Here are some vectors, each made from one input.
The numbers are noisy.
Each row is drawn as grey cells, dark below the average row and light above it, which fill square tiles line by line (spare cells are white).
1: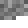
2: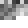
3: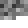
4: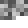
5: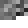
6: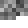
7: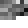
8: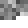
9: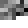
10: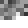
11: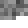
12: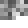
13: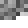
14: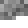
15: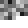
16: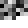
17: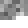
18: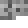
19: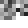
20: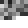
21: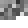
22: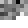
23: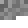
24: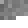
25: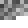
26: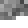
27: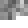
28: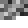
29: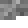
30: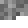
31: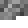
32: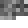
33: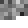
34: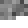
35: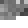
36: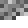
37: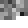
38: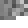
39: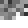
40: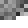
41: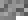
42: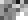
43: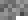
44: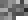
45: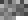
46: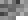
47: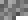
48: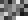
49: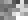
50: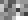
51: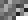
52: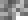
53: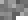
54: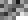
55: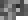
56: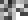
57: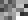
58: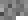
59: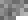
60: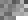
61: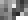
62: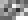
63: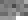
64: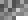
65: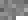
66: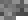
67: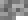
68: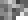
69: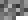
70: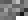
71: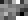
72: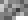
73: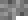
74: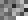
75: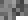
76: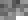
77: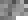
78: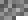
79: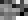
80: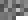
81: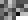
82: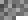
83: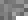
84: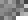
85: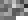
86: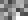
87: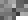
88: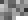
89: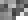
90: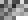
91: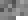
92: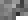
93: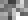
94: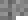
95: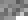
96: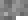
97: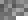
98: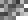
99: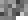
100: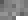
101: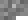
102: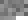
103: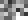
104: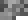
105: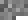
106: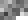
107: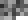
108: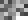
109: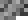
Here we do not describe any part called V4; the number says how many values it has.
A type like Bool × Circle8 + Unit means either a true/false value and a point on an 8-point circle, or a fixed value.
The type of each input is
Bool × List2(V4) + Line6.
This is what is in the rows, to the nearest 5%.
About 35% of them hold a point on a 6-point line. The rest hold a true/false value, together with a list of up to two values of V4.
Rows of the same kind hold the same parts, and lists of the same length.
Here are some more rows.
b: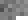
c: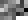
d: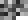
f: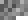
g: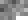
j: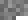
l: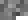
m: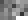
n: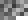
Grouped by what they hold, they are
b, g, j, l, n
c, d
f
m

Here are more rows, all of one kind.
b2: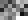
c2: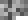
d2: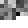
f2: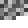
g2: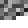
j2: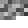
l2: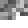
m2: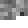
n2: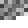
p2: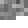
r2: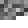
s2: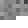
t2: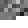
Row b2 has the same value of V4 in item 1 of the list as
c2, f2 and s2.
